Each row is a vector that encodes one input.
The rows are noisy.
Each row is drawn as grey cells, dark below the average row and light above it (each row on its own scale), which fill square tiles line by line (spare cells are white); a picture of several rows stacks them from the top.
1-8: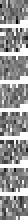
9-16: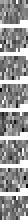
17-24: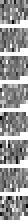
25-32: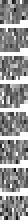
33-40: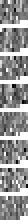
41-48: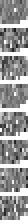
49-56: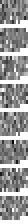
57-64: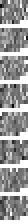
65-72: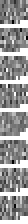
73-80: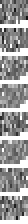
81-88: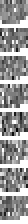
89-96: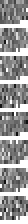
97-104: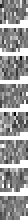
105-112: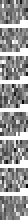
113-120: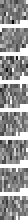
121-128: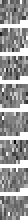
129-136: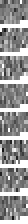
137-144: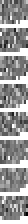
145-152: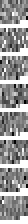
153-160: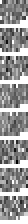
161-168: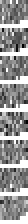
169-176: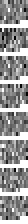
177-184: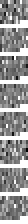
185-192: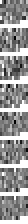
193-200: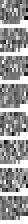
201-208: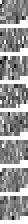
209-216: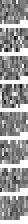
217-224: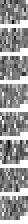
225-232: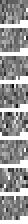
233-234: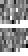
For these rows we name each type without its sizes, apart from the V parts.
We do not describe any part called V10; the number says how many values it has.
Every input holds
a point on a circle, together with either four true/false values, or a value of V10.
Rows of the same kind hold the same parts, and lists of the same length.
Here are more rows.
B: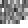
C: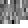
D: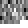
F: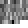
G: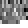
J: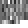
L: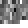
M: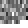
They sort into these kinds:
B, C, F, J, L
D, G, M

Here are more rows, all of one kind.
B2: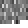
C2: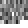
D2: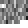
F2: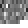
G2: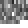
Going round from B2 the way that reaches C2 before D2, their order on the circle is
B2, F2, G2, C2, D2.
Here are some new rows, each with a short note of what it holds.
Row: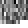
a point on a circle and four true/false values
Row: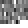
a point on a circle and a value of V10
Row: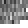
a point on a circle and four true/false values
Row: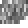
a point on a circle and four true/false values
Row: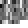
a point on a circle and four true/false values
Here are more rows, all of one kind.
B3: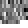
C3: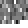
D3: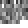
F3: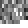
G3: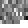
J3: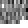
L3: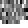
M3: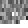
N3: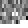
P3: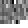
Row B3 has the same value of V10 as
D3, J3 and L3.
